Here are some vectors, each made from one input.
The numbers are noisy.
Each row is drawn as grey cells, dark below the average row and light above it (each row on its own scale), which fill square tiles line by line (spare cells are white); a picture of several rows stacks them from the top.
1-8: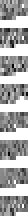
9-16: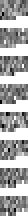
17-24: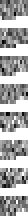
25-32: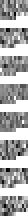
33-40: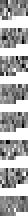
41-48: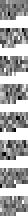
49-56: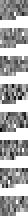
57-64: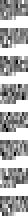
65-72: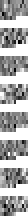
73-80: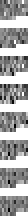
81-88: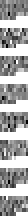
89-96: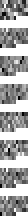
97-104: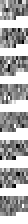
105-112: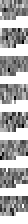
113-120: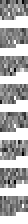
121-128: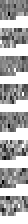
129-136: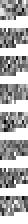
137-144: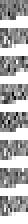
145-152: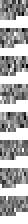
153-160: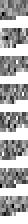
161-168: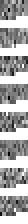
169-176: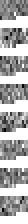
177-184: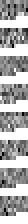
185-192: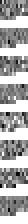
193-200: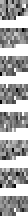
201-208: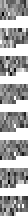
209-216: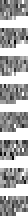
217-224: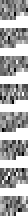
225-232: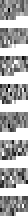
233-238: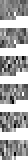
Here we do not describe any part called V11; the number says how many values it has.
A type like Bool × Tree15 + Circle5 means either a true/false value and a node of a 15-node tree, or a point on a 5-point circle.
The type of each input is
(Circle13 + Unit) × V11 + Line5 × Line6.
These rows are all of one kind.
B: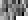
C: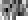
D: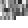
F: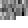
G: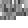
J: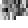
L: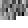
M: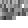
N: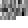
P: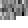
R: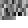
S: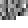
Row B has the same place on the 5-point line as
F, L, N and P.
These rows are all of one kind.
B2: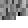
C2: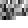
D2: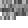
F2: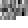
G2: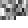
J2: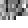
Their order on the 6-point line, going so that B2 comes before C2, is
J2, B2, G2, D2, F2, C2.
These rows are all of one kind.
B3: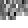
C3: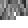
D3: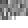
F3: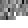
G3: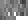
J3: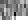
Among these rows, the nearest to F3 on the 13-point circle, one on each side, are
D3 and G3.
